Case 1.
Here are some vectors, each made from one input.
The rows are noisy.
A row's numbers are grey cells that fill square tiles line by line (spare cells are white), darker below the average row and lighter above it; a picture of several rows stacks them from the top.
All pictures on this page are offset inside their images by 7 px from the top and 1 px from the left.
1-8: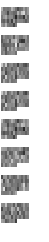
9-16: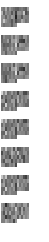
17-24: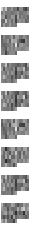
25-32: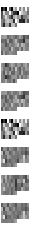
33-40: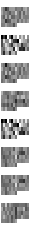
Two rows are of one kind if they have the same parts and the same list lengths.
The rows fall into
2 kinds.
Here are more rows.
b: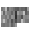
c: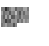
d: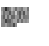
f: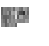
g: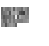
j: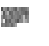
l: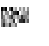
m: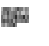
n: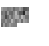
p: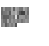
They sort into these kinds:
b, c, d, f, g, j, m, n, p
l

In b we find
one of 4 labels and a true/false value.
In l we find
a fixed value.
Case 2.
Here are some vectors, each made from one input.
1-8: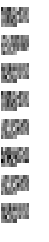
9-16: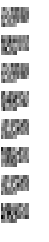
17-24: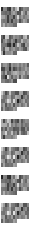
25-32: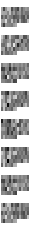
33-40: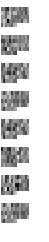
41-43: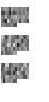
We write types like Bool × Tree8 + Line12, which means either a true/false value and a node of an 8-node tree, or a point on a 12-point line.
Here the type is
Bool × Label4.
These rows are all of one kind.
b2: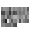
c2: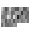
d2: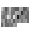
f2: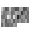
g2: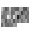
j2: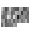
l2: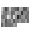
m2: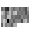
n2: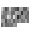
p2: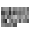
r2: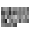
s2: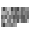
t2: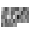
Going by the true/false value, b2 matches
p2 and r2.
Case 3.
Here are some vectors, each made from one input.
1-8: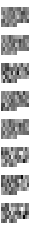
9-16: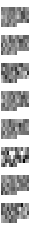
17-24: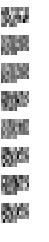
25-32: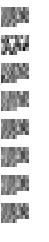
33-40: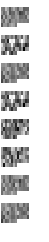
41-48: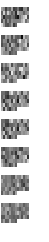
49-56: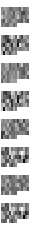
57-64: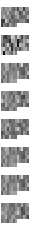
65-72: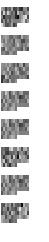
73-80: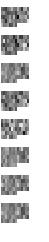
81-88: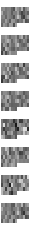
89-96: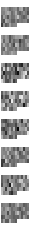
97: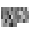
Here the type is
Tree9 + Tree12.
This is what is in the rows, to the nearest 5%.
About 55% of them hold a node of a 9-node tree. The rest hold a node of a 12-node tree.
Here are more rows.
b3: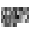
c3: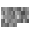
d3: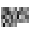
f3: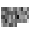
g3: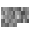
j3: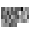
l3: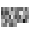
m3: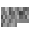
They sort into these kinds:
b3, d3, f3, j3, l3
c3, g3, m3

